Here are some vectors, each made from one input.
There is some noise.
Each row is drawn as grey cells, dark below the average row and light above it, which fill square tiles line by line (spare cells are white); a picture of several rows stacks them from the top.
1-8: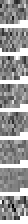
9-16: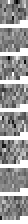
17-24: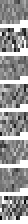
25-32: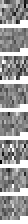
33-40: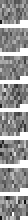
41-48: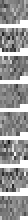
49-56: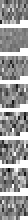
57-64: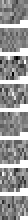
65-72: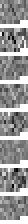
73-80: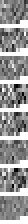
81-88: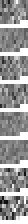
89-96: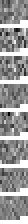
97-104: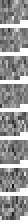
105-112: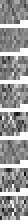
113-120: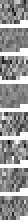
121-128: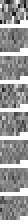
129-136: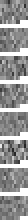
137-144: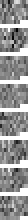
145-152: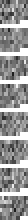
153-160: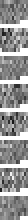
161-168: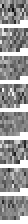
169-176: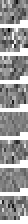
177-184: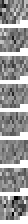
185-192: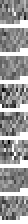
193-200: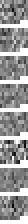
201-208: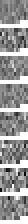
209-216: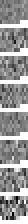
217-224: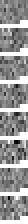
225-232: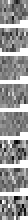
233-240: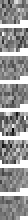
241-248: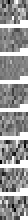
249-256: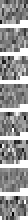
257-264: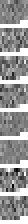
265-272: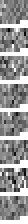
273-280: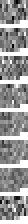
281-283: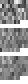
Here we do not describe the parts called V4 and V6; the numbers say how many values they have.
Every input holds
a value of V4, together with either a point on a 5-point line and a true/false value, or a value of V6.
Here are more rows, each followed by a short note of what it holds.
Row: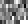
a point on a 5-point line, a true/false value and a value of V4
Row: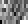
a point on a 5-point line, a true/false value and a value of V4
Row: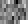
a value of V4 and a value of V6
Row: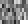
a value of V4 and a value of V6
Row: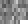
a point on a 5-point line, a true/false value and a value of V4
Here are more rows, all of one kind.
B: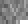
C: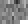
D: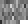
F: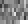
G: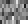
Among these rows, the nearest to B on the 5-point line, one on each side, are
C and D.
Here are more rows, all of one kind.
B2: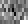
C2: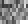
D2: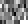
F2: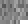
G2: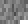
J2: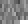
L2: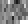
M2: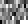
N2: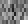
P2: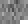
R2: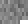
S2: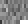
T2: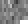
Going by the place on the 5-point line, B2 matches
N2, S2 and T2.
